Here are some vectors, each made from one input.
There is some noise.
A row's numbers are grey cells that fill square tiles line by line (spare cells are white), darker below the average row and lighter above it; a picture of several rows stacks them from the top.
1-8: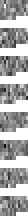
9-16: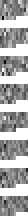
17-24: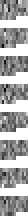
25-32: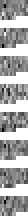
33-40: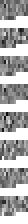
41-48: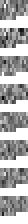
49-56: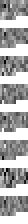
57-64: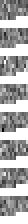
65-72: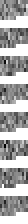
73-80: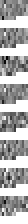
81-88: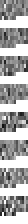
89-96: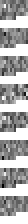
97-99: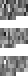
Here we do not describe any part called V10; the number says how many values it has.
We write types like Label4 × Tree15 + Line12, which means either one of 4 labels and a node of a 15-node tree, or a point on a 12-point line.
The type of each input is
Bool × (Circle9 + V10).
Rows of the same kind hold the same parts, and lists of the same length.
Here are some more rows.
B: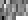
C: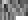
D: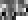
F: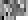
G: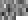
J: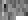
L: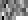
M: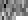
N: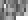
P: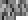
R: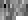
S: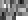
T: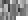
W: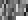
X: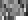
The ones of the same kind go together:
B, C, F, J, L, M, N, P, S
D, G, R, T, W, X

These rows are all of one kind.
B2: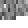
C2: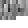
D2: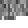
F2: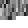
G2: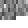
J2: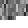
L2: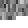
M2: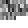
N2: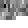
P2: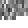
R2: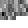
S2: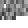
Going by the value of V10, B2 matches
G2, J2, L2 and S2.
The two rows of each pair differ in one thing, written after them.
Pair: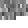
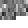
the value of V10
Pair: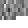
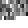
the true/false value
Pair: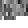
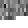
the value of V10
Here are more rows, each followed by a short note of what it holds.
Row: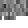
a true/false value and a value of V10
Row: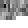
a true/false value and a value of V10
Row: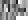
a true/false value and a value of V10
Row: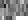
a true/false value and a value of V10
